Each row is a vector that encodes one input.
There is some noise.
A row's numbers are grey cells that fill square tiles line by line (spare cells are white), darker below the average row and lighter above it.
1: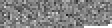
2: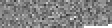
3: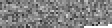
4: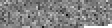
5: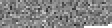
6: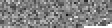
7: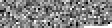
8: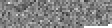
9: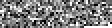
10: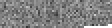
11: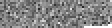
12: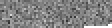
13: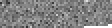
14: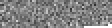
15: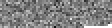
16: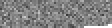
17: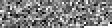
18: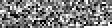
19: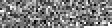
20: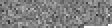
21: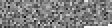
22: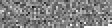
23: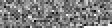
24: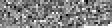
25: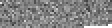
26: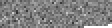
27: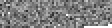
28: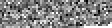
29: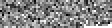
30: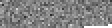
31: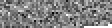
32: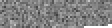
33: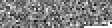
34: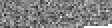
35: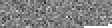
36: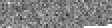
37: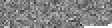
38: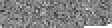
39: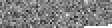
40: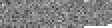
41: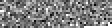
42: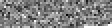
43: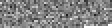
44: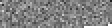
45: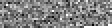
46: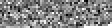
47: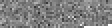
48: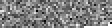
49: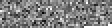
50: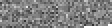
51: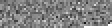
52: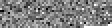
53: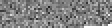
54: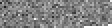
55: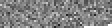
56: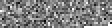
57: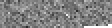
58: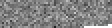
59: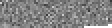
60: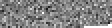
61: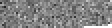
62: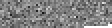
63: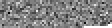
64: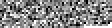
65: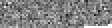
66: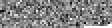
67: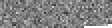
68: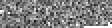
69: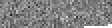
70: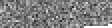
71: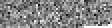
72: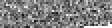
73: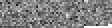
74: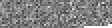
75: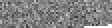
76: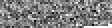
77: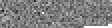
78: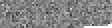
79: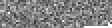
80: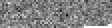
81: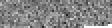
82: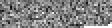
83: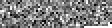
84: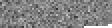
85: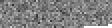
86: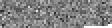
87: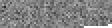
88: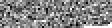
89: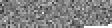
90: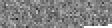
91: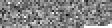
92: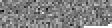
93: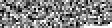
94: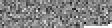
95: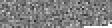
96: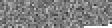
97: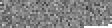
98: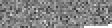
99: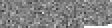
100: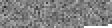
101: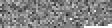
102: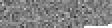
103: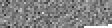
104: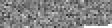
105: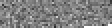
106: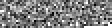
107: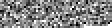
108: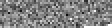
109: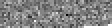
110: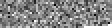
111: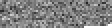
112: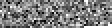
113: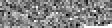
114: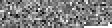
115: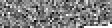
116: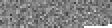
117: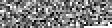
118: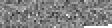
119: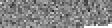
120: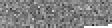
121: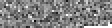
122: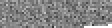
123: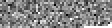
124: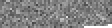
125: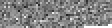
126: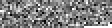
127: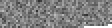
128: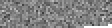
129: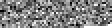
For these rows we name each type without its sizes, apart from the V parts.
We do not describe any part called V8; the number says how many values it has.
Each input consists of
a value of V8, together with either a point on a circle and a true/false value, or a point on a line.
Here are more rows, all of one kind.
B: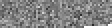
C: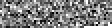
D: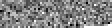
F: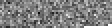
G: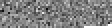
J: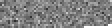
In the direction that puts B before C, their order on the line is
B, C, F, G, D, J.
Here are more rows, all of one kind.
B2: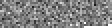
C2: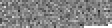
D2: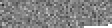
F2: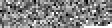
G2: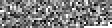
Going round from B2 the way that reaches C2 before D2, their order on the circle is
B2, C2, G2, F2, D2.
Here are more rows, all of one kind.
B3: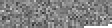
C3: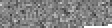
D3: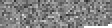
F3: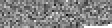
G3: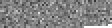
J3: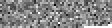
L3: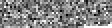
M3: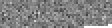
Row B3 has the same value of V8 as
F3 and M3.
